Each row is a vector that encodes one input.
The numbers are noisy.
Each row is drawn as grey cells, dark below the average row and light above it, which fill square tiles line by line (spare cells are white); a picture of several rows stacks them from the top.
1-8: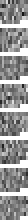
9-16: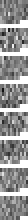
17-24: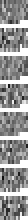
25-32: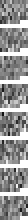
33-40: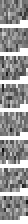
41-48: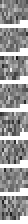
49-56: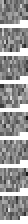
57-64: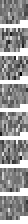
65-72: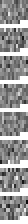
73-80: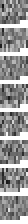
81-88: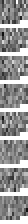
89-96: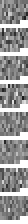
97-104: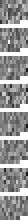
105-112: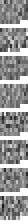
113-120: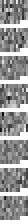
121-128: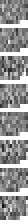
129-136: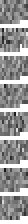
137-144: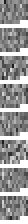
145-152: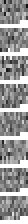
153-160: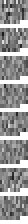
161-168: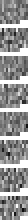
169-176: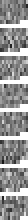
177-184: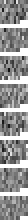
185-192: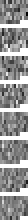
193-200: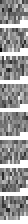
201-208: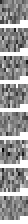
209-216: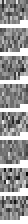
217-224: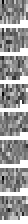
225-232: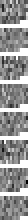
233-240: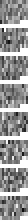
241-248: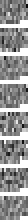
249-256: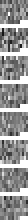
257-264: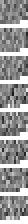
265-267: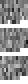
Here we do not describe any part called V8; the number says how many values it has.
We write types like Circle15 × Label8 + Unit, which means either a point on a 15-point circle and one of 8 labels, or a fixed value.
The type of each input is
Bool × (Line9 + V8) + List3(Line7).
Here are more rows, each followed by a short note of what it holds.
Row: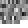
the empty list
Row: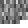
a list of one item
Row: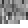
a list of two items
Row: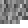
a point on a 9-point line and a true/false value
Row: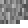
a point on a 9-point line and a true/false value
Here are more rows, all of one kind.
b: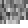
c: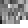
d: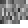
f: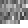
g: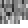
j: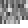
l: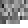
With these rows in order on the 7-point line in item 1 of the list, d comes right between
f and l.
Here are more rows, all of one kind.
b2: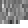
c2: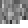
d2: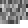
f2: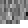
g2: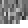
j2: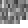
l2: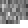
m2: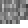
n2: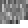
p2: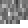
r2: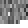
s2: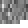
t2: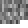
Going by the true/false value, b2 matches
d2, g2, j2 and r2.
